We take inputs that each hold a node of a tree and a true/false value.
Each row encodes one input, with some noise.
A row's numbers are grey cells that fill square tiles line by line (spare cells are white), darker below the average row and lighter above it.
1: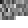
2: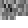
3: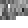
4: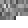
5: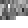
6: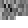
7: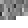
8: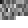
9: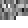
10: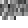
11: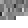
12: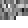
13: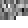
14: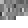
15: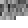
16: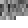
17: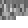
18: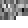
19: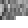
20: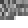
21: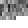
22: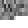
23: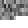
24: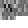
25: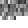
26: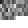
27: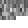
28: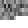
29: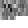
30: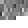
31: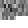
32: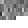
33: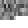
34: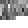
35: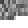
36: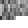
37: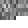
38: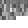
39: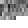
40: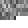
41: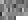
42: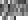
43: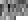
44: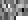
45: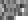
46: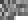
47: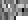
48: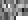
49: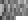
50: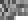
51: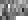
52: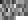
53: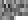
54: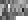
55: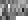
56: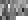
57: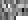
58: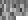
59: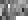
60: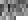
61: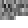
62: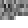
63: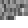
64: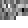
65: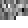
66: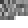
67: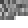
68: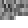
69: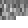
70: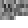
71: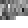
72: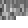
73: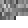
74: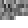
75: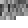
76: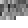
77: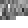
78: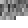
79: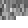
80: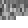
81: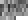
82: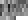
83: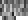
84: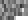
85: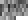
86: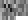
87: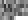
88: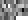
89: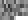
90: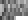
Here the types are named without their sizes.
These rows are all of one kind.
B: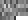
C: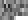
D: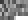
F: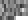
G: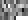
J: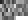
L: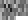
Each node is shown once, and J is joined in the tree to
D.
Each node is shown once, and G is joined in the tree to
B.
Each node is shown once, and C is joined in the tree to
F and L.
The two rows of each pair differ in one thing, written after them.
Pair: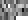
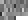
the node of the tree
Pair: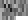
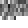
the true/false value
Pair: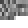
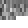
the true/false value
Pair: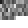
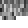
the true/false value
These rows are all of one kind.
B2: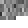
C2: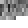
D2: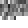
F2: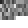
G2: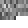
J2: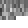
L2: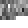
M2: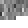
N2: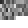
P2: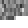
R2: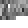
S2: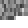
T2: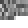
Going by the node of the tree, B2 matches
M2, P2 and S2.
